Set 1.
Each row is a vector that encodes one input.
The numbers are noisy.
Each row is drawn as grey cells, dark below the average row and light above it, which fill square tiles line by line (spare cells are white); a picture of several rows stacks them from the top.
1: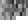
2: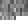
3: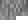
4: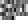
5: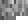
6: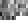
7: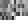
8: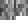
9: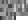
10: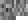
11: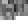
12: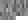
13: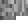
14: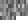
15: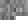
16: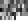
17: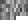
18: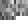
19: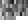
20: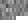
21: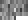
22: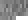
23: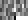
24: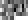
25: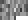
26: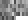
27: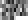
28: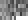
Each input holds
a point on a 5-point line.
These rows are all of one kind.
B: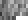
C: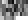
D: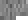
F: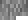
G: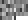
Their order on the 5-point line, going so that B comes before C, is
B, D, G, F, C.
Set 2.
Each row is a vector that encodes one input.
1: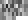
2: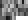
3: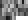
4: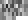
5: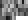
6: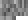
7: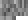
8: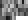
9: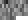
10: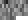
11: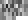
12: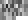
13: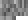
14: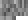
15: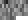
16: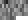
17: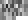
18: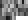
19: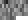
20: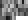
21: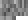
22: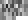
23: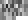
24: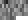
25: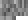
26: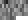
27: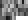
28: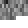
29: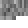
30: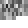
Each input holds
a point on a 4-point line.
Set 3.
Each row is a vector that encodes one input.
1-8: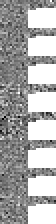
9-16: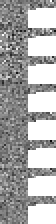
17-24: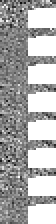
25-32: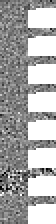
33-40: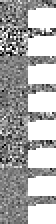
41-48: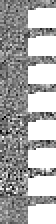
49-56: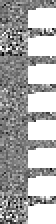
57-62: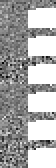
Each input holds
either a point on a 10-point circle, or a fixed value.
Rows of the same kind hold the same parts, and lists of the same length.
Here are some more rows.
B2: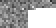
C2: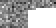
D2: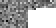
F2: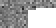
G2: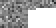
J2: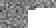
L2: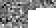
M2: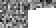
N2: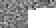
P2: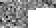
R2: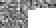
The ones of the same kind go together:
B2, C2, D2, F2, G2, J2, L2, M2, N2
P2, R2

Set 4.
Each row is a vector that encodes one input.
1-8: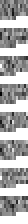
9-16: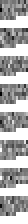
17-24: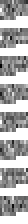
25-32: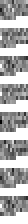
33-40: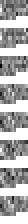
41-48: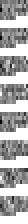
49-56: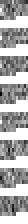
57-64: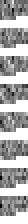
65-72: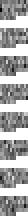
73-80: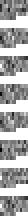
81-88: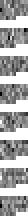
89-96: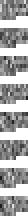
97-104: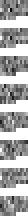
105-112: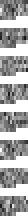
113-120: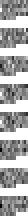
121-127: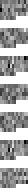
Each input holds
a point on each of two 8-point lines.
